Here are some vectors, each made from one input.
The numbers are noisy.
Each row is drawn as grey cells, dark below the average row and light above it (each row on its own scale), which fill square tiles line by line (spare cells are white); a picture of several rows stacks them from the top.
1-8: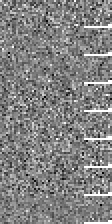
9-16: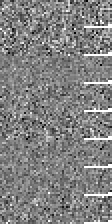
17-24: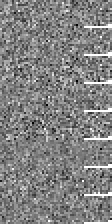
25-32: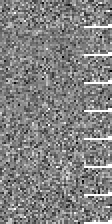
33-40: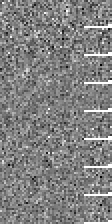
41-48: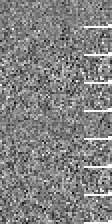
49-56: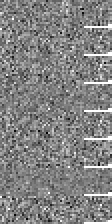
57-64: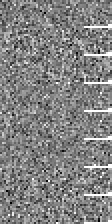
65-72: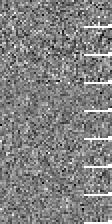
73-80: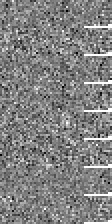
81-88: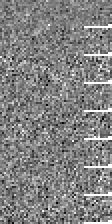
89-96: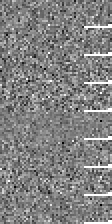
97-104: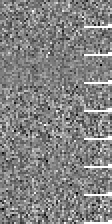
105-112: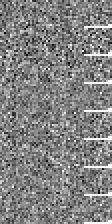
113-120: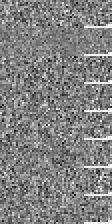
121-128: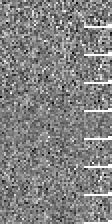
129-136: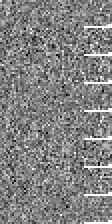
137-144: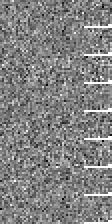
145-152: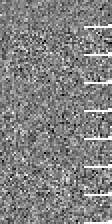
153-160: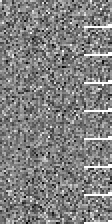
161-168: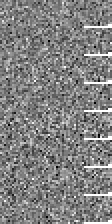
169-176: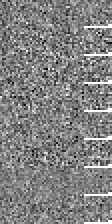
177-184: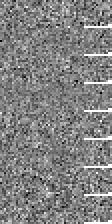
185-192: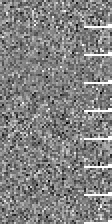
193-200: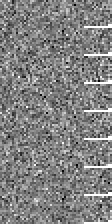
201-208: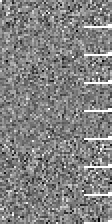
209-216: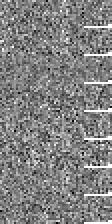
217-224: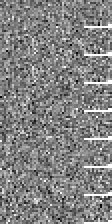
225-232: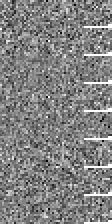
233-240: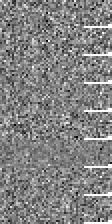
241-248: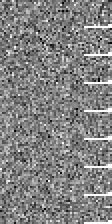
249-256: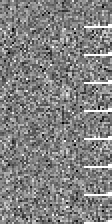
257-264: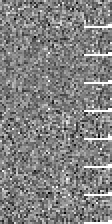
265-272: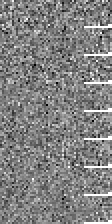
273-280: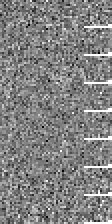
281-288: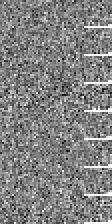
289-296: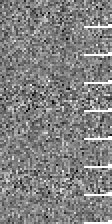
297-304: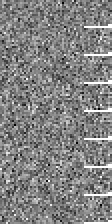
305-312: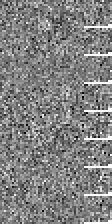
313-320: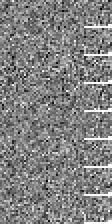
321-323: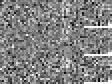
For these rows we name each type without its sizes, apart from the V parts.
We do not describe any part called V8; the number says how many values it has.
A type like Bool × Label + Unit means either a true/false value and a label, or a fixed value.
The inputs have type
Bool × Bool × Bool × Bool + List(V8) × Tree.
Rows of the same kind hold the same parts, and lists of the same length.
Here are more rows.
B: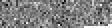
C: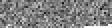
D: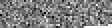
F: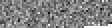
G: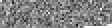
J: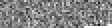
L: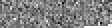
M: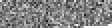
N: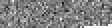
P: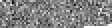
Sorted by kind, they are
B, L
C, F, N
D
G, J, M, P

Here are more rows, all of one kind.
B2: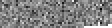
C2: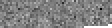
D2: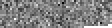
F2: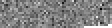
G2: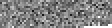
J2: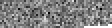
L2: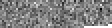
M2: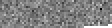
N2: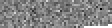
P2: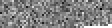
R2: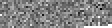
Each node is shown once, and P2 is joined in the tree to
B2.
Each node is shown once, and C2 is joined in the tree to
N2.
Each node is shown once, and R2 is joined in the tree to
G2.
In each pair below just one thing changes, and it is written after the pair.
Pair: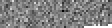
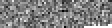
the value of V8 in item 1 of the list
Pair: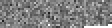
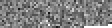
the value of V8 in item 2 of the list
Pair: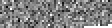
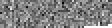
the value of V8 in item 1 of the list
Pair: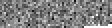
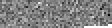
the node of the tree
